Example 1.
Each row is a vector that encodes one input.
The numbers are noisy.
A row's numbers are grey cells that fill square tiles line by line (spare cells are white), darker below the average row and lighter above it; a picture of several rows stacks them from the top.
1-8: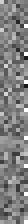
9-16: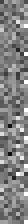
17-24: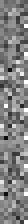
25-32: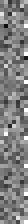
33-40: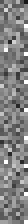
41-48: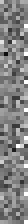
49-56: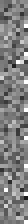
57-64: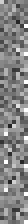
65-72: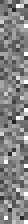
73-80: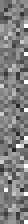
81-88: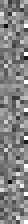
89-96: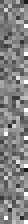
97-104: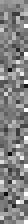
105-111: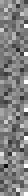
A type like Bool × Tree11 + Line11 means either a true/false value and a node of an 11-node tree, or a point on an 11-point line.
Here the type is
Bool × Bool × Bool + Label5.
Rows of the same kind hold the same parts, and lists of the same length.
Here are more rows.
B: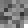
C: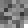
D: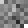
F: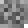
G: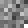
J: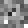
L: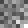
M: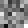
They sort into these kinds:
B, C, D, F, G, L
J, M

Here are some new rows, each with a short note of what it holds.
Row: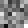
one of 5 labels
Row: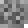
three true/false values
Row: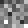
one of 5 labels
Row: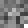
three true/false values
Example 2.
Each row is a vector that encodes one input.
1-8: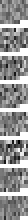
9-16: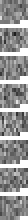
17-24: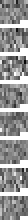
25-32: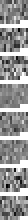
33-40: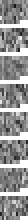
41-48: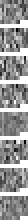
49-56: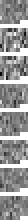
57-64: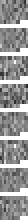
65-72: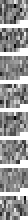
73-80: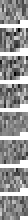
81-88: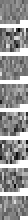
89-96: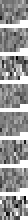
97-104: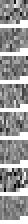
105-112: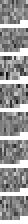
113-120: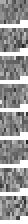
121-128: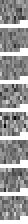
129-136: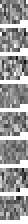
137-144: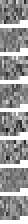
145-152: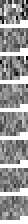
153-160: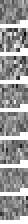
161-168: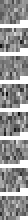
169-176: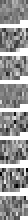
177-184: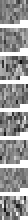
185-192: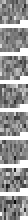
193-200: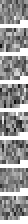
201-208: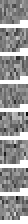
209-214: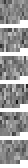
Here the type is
Circle14 × Line5.
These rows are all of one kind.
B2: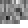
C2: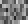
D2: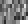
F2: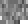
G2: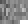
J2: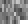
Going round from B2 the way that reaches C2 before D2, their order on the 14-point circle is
B2, G2, C2, J2, D2, F2.
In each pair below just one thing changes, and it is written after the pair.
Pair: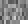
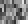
the place on the 14-point circle
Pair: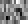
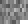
the place on the 5-point line
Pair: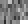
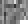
the place on the 5-point line
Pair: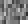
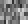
the place on the 14-point circle
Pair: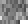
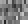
the place on the 5-point line
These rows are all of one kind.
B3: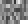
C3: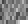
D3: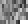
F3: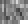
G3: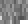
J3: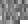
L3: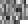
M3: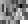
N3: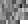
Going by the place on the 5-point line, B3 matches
G3, J3 and L3.
